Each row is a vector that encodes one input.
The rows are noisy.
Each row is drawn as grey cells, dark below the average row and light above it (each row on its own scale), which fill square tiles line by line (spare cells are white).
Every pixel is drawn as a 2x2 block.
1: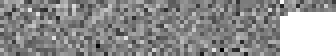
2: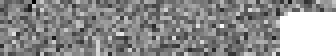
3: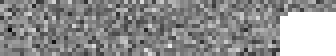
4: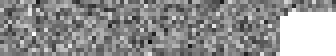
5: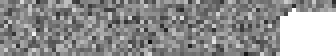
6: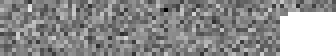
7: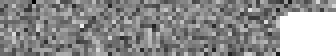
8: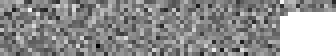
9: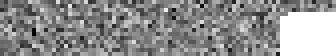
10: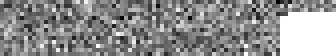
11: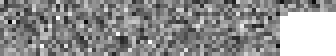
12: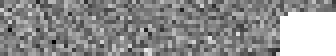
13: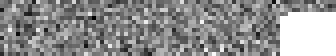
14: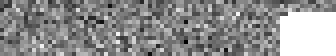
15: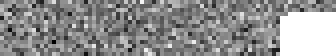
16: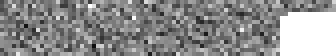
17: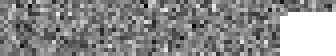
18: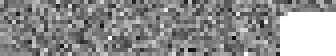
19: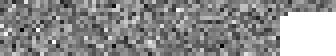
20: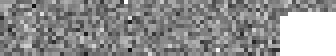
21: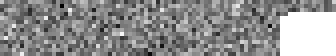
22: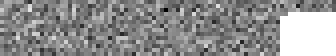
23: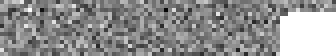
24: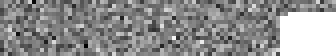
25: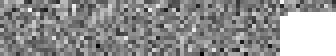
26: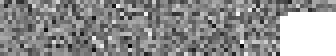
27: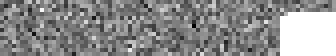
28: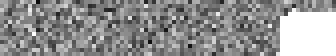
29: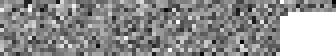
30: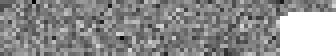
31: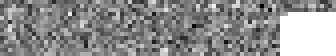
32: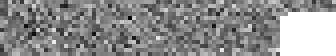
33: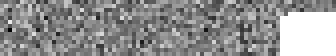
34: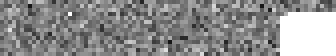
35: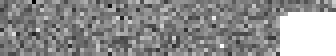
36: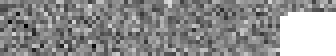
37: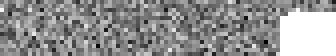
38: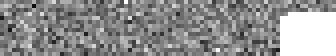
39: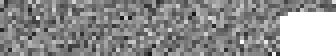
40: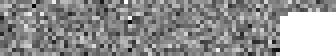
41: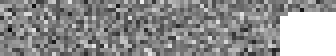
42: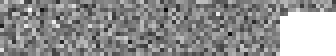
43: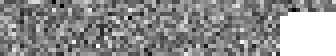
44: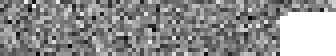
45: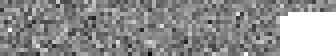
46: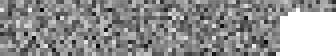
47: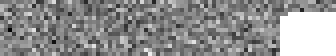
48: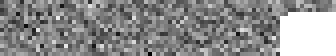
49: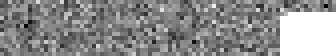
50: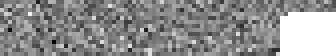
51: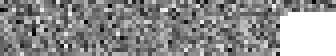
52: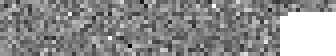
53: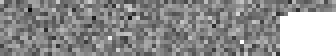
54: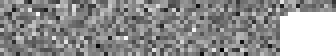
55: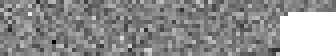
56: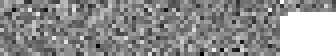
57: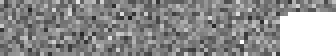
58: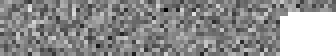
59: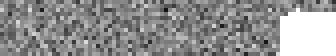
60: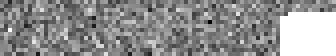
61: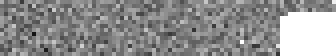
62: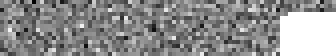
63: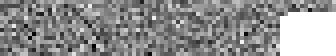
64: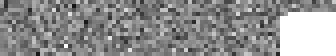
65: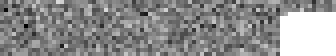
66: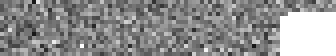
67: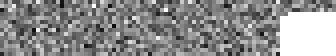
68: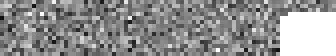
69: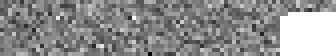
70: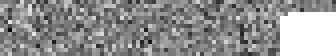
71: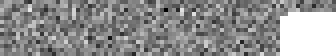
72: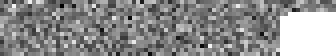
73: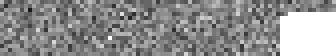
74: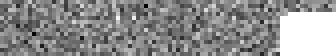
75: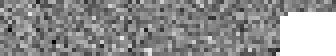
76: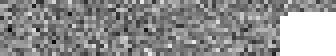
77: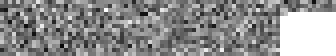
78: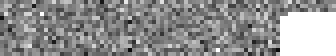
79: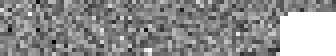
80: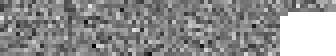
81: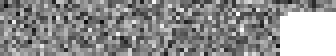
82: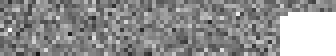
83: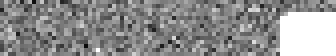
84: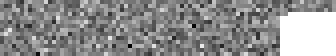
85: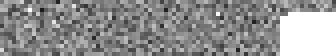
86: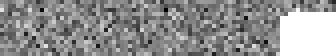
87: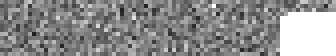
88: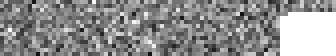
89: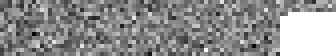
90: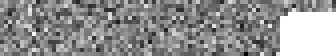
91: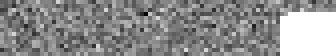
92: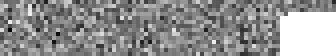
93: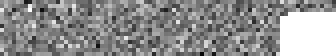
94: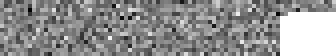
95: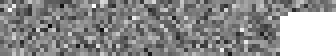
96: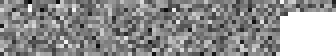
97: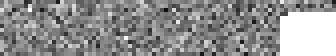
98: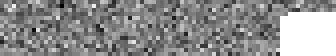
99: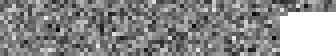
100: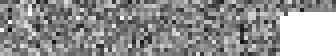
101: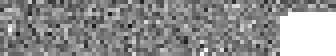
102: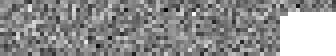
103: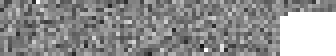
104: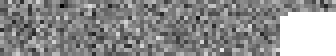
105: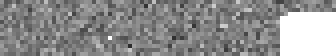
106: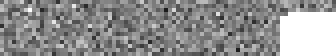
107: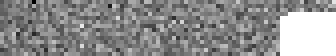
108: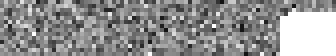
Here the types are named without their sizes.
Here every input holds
either a label and a node of a tree, or a point on a line.
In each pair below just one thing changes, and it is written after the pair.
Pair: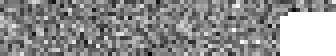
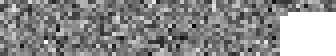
the label
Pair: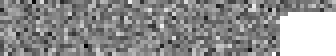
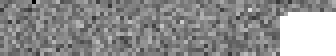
the node of the tree
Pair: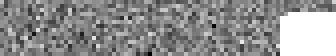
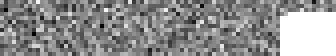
the label
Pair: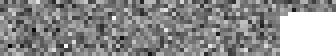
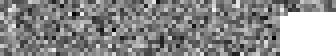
the label
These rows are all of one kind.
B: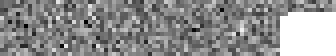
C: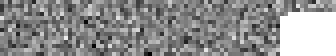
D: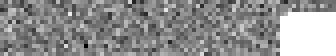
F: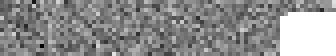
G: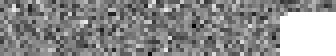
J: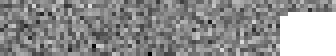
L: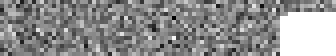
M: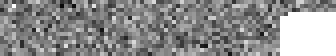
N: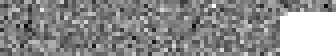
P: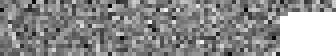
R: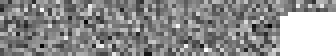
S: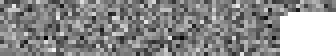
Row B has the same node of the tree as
C, F, J and R.
